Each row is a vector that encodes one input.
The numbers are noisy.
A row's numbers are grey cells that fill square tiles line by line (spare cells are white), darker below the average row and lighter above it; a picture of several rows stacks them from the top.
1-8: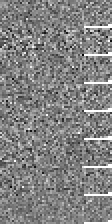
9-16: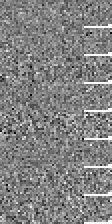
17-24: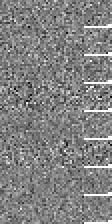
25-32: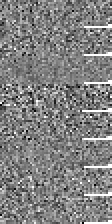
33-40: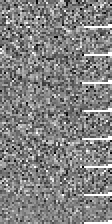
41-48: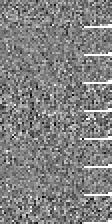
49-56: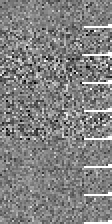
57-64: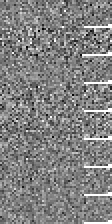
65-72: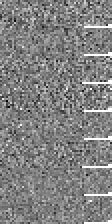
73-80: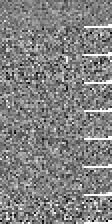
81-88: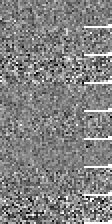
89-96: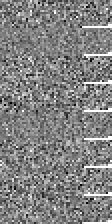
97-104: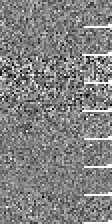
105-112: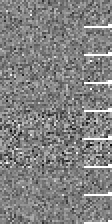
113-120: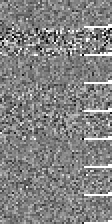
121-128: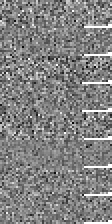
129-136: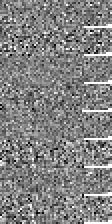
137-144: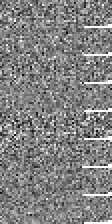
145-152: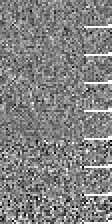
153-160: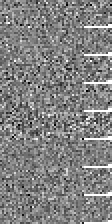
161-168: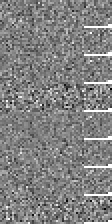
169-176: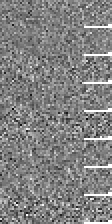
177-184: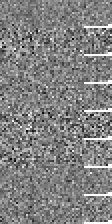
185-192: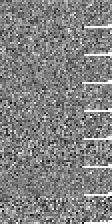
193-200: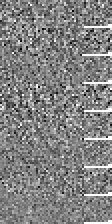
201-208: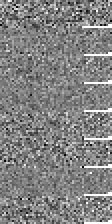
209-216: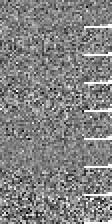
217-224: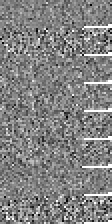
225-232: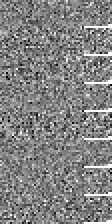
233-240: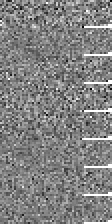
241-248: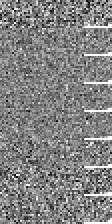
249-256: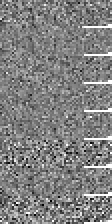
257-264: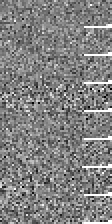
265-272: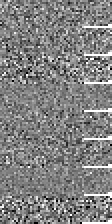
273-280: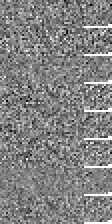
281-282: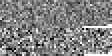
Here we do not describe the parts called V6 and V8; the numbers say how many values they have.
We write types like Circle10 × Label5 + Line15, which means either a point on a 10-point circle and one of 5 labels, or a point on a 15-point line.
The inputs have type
(Line7 + V8) × V6 + Line11 × Tree9.
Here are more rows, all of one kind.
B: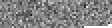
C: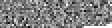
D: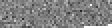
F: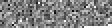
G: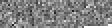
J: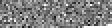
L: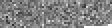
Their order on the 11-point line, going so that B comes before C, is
B, L, F, G, J, D, C.
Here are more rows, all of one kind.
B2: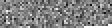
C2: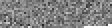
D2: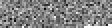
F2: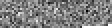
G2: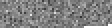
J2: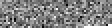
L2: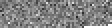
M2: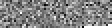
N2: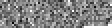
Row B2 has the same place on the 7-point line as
F2 and M2.
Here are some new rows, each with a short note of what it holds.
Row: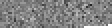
a value of V6 and a value of V8
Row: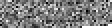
a point on an 11-point line and a node of a 9-node tree
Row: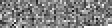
a point on an 11-point line and a node of a 9-node tree
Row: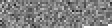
a point on an 11-point line and a node of a 9-node tree
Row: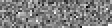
a value of V6 and a value of V8
